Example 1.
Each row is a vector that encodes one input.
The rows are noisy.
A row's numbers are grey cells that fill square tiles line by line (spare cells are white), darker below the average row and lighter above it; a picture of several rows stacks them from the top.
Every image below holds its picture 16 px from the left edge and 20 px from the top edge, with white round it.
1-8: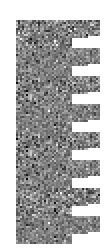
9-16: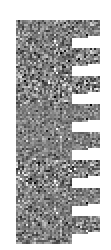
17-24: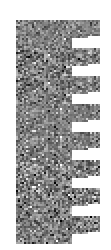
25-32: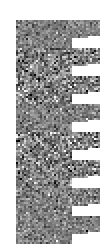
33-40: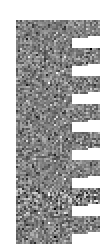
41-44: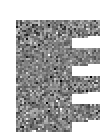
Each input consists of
one of 4 labels and a point on each of two 3-point lines.
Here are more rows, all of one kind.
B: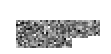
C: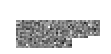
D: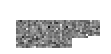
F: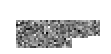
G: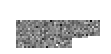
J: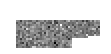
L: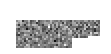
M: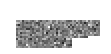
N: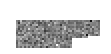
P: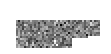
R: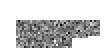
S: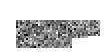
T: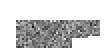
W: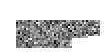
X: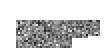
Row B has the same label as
C, F, L and M.
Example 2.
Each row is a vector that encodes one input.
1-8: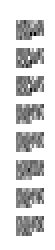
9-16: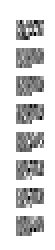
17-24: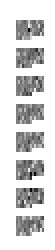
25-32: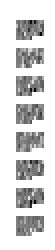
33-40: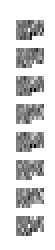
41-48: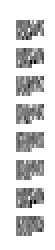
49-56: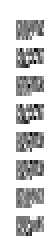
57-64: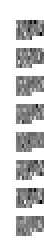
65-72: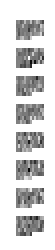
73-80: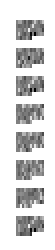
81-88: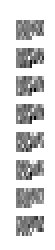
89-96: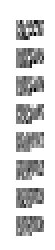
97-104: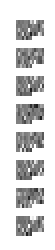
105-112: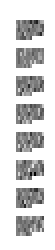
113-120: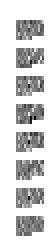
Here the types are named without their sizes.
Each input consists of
a list of points on a line.
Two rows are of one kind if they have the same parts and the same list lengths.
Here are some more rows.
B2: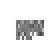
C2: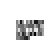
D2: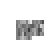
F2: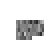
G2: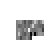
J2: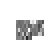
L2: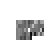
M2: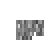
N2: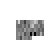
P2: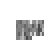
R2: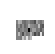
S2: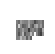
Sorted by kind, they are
B2, D2, F2, M2, P2, R2, S2
C2
G2, J2, L2, N2

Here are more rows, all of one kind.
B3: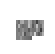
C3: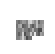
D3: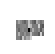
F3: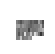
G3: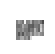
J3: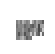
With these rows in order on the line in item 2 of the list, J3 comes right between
D3 and G3.
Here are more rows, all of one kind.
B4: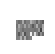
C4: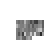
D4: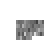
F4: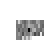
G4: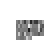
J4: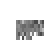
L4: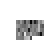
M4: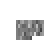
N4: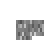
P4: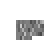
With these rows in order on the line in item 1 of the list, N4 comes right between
D4 and J4.
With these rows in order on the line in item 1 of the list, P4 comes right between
C4 and L4.
